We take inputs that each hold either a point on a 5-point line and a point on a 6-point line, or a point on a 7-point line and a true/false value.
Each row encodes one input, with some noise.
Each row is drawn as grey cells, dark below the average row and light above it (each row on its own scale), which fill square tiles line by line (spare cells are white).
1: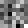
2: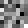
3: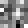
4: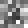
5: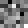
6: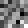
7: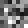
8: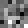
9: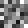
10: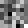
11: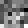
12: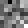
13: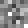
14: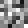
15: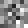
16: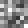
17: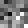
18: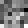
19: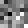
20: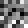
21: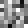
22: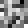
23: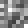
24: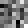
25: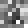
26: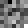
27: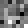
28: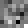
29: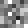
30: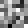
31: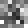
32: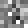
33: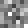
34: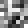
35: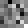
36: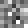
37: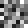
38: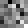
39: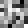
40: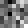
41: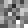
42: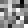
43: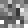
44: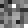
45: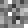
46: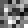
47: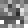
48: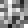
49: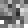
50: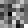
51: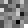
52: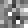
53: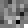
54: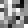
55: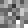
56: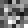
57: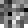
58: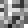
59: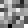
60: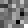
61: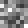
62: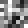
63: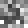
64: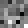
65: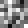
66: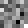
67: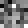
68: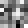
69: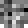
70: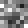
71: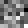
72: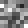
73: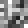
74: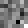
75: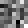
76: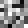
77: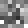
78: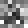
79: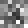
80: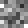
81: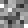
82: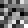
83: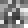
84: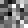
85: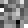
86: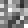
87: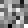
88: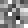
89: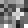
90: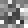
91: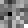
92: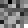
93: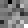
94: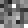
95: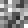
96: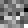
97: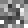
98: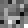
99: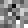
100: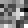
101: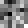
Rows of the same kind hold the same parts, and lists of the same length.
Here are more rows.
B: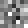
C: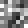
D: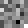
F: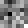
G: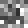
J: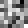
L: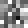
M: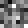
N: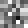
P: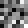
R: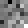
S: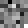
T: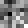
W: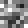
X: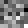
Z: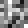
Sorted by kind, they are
B, C, G, J, L, N, W, Z
D, F, M, P, R, S, T, X

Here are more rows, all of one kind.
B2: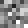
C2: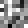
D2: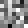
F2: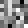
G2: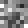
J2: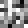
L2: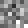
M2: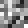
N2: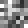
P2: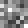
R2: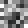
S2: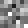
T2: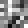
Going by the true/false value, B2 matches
L2 and S2.
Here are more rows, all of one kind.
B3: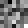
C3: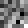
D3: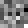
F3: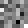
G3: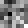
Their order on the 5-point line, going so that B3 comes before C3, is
D3, B3, G3, C3, F3.
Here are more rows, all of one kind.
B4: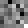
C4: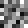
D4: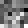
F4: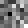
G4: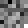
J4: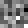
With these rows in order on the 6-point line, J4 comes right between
D4 and F4.
